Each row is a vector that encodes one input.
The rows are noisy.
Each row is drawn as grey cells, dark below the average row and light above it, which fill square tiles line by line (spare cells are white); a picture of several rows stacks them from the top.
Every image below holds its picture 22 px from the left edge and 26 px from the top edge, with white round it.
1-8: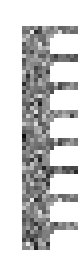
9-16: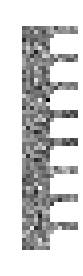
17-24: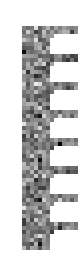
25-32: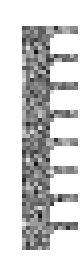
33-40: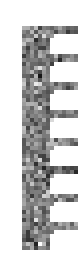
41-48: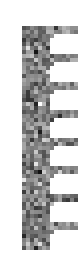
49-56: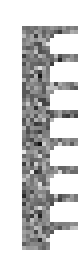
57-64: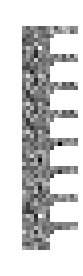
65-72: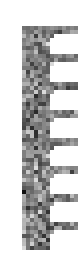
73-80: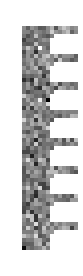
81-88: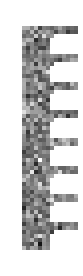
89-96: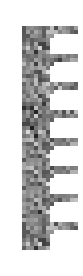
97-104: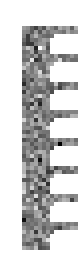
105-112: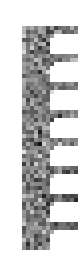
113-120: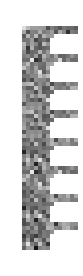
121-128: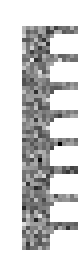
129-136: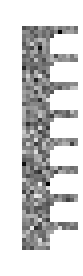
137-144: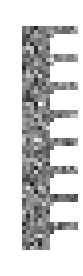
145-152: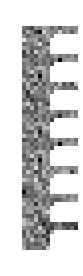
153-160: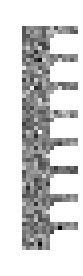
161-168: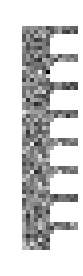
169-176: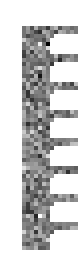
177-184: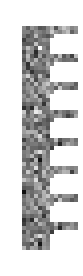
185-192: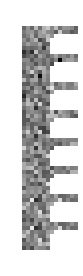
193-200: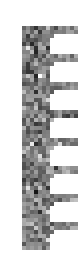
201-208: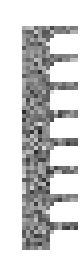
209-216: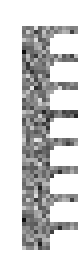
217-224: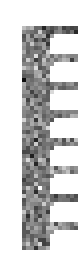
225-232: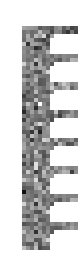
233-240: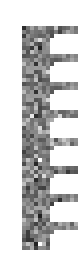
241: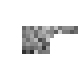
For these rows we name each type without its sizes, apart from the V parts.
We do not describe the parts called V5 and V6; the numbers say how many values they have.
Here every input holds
either a point on a line, or a node of a tree, or a true/false value and a value of V5, or a value of V6.
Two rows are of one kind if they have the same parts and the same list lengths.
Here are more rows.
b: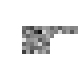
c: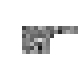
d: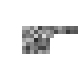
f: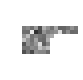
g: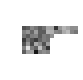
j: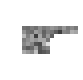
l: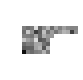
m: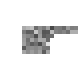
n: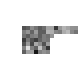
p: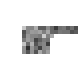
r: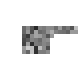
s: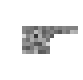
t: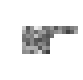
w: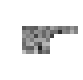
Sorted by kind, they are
b, f, l
c, j, m, s, w
d, p, t
g, n, r

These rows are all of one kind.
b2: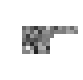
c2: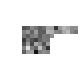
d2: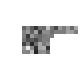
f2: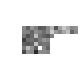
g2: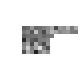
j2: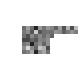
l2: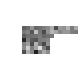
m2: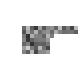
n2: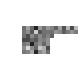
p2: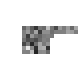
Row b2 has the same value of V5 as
c2, d2 and p2.
